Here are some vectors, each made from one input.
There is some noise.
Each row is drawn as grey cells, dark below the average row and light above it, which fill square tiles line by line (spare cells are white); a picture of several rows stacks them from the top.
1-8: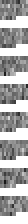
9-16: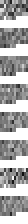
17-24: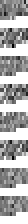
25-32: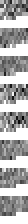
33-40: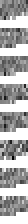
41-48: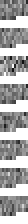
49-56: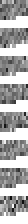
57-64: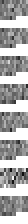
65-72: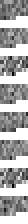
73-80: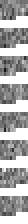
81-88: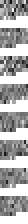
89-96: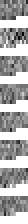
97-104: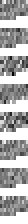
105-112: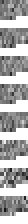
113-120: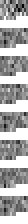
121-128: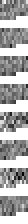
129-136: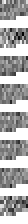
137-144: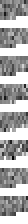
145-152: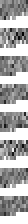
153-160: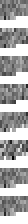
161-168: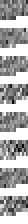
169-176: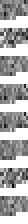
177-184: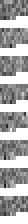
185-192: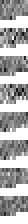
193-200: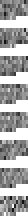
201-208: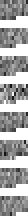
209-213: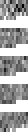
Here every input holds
either a point on a 4-point line, or a node of a 14-node tree.
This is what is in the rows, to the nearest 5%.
About 20% of them hold a point on a 4-point line. The rest hold a node of a 14-node tree.
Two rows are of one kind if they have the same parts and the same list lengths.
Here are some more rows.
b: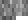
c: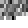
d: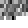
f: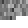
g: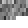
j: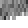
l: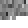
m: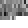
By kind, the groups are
b, f, g, j, l, m
c, d

